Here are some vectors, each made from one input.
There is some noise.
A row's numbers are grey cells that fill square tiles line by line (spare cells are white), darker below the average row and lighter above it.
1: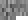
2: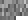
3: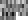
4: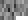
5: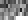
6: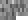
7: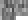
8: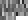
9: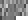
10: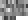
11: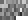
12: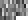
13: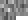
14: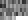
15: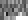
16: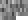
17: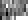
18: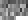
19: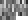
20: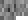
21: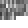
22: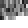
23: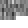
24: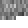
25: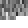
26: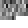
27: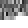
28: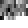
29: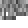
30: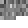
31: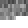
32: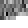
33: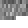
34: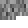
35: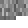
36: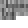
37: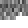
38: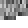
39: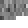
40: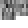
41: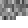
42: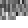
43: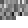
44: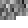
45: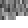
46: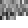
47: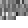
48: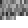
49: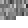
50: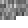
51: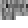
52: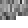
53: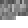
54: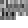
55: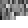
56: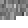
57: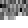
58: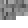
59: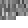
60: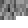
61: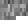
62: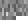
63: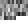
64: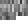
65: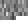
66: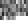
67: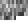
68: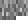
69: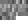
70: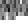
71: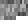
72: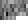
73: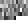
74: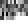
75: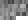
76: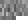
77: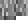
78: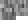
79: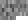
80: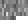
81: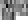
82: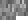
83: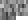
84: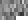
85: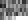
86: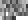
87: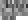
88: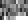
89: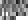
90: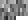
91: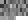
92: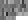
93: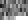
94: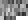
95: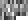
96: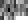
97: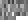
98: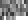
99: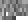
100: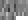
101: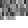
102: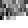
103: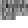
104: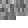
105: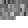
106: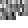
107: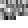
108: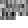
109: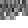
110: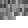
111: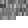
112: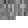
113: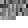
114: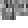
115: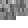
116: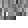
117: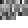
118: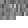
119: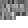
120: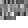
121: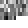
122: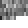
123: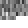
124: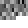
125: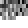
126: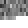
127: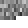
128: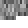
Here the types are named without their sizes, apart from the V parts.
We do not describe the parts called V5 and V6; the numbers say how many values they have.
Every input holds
either a point on a line, or a true/false value and a value of V6, or a value of V5.
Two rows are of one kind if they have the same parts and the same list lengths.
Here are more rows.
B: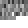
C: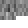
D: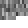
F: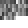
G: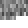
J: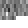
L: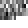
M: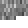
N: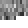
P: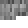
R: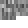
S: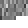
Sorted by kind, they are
B, F, G, M, N, P
C, D, J, S
L, R

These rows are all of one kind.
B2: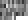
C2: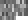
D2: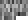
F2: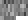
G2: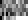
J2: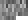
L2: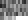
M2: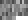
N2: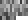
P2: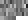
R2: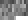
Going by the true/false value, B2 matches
G2, L2 and P2.
